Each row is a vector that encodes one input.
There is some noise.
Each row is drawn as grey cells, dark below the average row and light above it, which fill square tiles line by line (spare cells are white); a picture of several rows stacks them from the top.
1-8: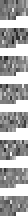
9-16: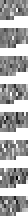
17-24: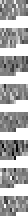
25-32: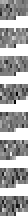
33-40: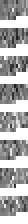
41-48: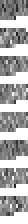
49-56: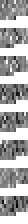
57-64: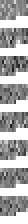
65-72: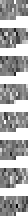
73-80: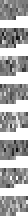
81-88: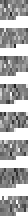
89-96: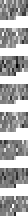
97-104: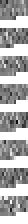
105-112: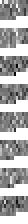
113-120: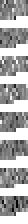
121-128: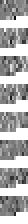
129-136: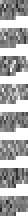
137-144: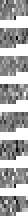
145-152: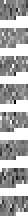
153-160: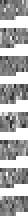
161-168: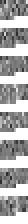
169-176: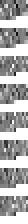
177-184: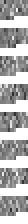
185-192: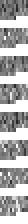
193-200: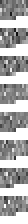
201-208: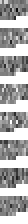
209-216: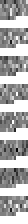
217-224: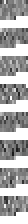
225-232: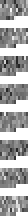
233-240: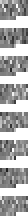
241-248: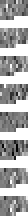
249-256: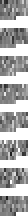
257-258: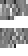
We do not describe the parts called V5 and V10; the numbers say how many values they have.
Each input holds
a value of V5 and a value of V10, together with either a point on a 9-point circle and a true/false value, or a fixed value.
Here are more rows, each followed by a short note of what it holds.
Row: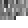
a value of V5 and a value of V10
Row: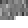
a point on a 9-point circle, a true/false value, a value of V5 and a value of V10
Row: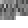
a point on a 9-point circle, a true/false value, a value of V5 and a value of V10
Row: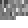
a point on a 9-point circle, a true/false value, a value of V5 and a value of V10
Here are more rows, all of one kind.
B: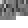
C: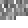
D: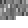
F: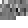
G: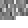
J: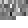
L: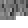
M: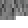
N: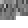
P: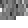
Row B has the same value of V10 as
G and N.
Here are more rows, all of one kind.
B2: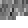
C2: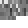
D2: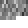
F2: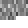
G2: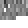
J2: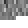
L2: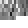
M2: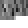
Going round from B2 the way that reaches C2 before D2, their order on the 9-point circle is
B2, C2, D2, F2, M2, G2, L2, J2.
